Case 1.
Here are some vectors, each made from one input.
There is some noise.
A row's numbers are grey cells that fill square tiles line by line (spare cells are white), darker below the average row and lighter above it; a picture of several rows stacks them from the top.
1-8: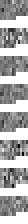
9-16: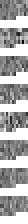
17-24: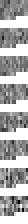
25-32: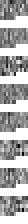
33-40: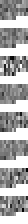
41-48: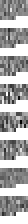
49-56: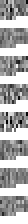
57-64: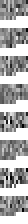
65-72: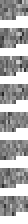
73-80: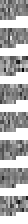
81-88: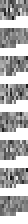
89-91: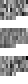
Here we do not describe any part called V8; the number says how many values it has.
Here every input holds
either a point on a 5-point line, or a true/false value and a value of V8.
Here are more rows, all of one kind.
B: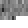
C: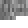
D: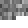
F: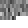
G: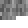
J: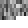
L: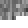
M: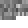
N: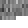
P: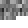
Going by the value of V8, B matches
D, L, M and P.
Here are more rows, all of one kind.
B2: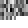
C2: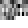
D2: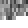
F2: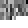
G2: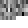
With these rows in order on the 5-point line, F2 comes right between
B2 and D2.
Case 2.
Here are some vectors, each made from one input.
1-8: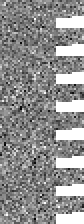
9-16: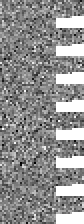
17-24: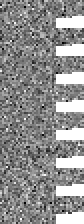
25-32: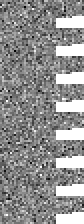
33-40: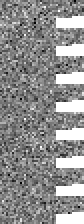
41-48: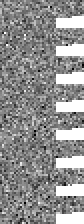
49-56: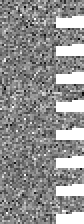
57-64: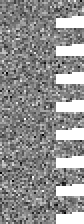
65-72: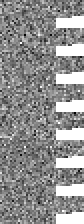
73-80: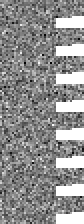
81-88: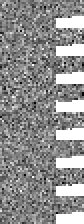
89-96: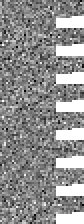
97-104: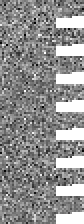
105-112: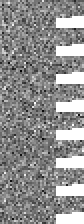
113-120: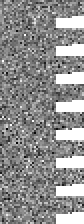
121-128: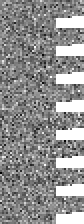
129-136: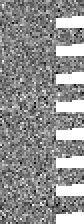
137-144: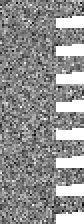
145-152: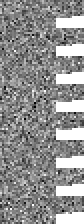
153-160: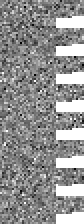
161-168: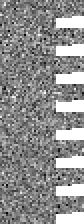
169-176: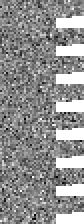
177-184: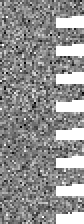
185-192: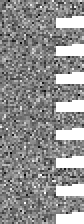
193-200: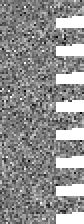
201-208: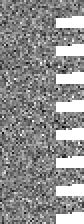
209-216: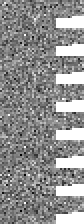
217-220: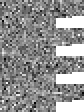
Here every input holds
a point on a 13-point circle and four true/false values, together with either a point on a 6-point circle, or a fixed value.
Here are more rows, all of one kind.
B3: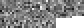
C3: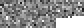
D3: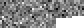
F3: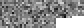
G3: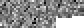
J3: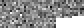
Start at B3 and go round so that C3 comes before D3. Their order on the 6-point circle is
B3, J3, C3, F3, D3, G3.
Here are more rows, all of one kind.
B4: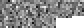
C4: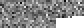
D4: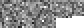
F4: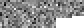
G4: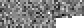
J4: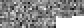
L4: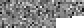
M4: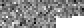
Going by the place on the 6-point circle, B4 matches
G4 and L4.
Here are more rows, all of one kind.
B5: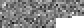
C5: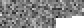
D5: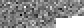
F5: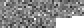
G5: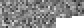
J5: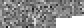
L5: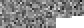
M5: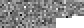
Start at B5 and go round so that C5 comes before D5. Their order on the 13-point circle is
B5, C5, D5, M5, G5, L5, J5, F5.
